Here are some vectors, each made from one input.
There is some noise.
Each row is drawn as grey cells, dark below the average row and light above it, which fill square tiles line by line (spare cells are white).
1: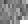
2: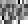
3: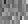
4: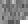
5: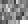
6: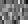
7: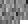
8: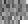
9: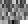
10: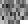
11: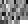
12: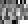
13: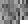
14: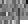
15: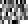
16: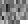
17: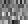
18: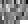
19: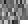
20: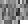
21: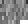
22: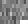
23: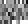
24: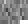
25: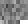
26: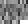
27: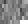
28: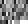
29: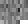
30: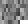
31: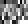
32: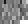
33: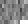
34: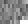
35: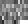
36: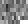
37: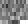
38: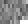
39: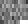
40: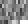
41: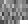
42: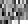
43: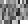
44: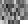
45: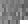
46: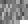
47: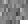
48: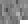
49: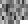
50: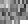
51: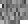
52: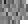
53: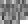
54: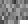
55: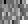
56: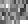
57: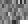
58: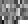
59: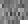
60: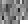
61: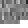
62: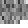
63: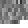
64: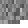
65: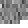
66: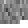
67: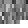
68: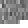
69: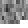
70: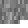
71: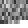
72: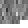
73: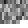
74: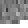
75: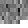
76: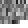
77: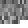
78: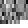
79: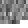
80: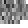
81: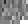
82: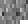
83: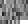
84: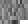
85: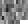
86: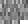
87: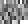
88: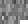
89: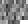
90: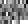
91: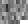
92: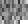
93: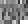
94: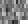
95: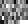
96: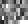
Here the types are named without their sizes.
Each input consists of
a list of points on a line.
